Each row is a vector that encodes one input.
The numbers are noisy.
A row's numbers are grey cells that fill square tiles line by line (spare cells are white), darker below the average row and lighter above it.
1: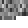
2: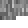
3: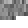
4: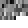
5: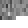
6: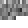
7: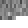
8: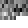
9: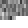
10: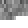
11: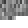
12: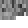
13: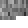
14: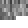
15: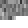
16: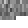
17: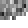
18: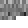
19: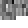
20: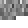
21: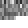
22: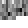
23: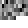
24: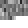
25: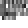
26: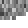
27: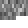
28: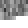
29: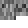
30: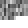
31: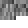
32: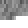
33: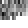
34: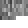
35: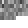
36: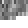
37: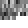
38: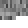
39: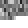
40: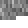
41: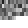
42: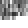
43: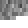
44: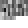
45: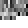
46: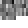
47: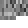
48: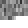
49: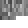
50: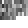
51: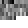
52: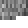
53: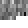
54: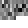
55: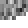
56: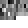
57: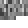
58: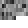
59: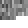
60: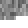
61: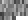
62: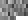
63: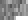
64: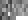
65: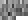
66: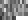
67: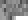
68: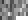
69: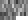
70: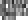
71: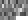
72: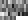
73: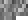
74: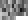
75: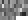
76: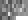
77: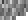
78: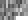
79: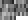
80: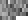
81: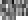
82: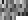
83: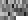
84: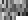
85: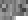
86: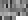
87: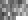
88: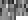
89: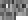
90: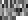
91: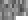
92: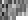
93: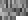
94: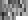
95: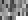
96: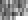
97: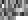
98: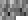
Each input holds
either a point on a 5-point line, or a list of up to two points on a 10-point line.
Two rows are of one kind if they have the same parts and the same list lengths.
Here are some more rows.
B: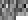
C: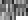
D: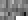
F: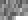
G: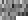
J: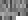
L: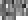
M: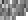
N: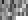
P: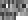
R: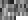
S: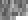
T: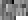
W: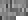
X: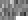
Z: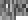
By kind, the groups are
B, C, L, P, R, T, Z
D, F, J, S, W, X
G, N
M

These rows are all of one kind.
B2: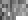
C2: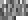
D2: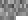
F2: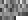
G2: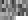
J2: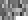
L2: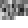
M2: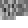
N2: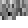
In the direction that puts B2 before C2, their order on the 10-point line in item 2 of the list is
L2, F2, G2, B2, C2, N2, D2, M2, J2.
